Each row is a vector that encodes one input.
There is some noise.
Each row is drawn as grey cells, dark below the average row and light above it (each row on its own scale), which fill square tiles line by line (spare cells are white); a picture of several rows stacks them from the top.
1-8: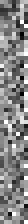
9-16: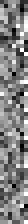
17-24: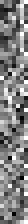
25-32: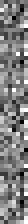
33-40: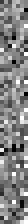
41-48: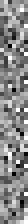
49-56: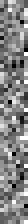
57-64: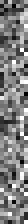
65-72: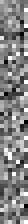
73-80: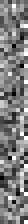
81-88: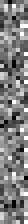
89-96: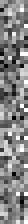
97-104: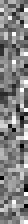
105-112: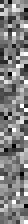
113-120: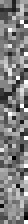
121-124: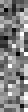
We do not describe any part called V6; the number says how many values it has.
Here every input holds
a true/false value, together with either a point on an 8-point line, or a value of V6.
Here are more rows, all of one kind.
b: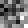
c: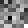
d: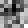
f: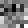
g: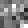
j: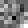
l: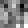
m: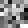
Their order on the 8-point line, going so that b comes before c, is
b, d, f, c, l, m, g, j.
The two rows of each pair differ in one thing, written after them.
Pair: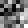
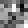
the place on the 8-point line
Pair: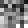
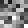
the true/false value
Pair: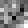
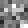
the true/false value
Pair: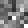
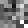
the place on the 8-point line
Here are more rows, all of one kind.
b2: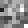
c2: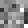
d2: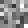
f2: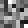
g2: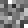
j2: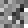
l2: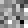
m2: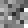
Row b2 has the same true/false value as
c2 and d2.
